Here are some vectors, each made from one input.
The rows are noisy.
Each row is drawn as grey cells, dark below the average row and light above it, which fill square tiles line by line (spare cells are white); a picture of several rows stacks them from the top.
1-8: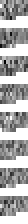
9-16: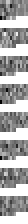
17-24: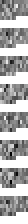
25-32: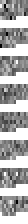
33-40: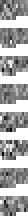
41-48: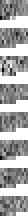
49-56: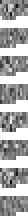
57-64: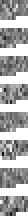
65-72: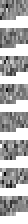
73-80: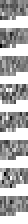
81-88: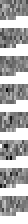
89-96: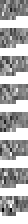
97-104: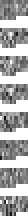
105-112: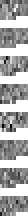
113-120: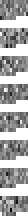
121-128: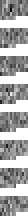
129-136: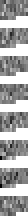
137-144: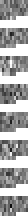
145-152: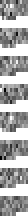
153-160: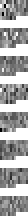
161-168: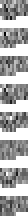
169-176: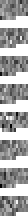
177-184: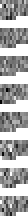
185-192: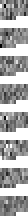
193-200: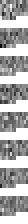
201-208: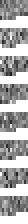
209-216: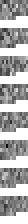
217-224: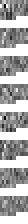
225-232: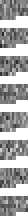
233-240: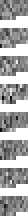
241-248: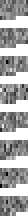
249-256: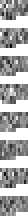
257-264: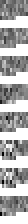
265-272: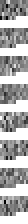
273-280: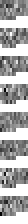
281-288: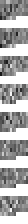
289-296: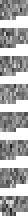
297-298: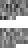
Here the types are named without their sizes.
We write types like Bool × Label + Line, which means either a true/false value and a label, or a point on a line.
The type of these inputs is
(Bool × Circle + (Label + Tree) × Tree) × Label.
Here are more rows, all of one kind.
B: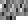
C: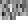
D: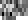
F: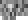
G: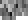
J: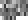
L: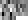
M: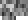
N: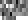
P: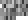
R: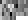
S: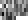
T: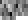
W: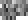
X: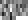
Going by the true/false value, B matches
J, P, S and W.
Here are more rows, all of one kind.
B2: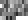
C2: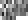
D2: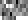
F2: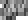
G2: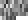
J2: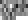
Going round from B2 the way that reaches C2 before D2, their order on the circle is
B2, J2, C2, G2, D2, F2.
